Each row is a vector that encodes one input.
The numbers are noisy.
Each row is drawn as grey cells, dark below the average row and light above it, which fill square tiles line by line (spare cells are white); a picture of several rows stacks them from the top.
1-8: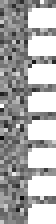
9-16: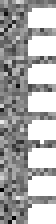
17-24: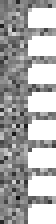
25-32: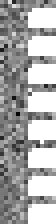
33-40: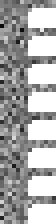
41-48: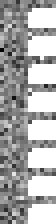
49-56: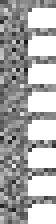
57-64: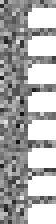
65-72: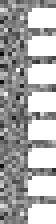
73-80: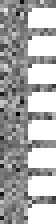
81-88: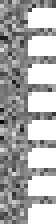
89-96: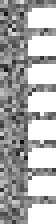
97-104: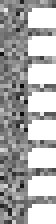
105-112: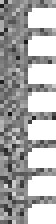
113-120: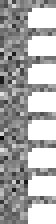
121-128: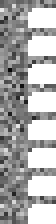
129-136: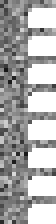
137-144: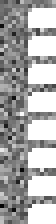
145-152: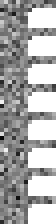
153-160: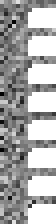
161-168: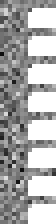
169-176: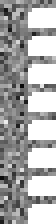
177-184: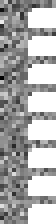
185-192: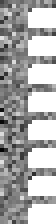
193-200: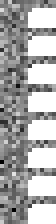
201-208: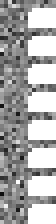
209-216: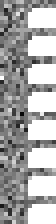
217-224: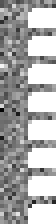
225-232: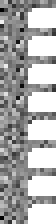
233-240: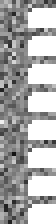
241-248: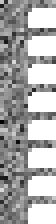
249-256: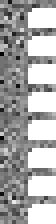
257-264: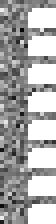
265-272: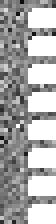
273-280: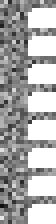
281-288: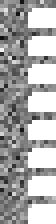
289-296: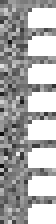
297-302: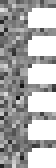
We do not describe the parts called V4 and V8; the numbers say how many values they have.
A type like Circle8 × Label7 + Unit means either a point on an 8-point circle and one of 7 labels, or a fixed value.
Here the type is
(Label5 × V8 + List2(V4)) × (Line5 + Line6).
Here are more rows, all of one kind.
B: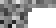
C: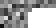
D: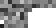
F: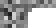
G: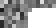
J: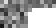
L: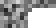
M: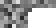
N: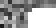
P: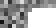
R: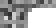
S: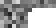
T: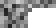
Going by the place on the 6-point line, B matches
L, M, S and T.
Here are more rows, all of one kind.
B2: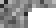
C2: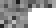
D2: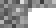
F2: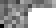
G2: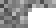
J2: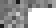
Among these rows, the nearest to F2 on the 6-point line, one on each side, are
D2 and J2.
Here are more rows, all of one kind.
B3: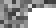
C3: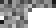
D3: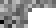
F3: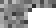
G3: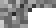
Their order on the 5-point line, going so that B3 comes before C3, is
B3, G3, D3, F3, C3.
